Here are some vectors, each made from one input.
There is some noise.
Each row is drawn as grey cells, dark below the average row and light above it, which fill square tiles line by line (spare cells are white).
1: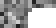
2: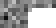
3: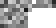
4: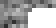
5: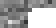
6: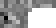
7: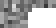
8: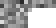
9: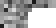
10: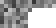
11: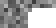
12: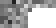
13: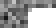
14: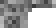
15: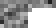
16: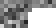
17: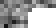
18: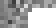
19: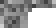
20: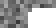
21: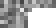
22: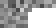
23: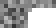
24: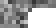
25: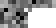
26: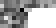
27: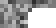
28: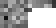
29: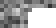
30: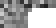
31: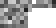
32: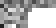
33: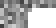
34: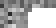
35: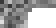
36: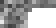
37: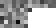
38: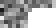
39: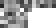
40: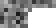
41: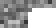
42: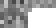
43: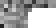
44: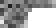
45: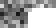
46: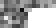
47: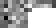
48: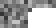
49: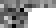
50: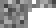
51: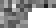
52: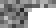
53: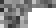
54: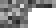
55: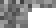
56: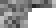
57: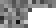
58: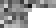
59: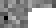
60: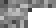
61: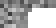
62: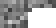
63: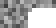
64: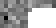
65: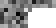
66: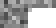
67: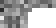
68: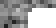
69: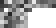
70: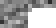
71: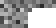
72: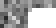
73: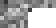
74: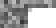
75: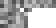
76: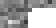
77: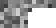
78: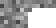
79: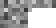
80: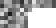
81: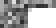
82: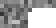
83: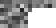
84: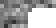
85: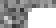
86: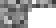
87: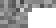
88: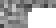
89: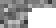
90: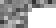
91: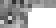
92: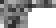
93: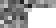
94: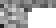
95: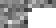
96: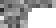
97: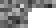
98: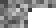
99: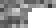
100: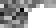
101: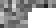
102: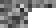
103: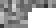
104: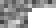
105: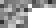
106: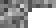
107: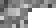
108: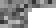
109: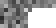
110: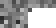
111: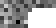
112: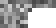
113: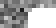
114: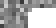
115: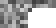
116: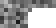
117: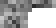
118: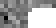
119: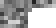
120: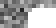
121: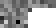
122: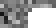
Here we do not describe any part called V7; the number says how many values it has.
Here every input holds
either a point on an 11-point line, or a point on a 12-point line, or a value of V7.
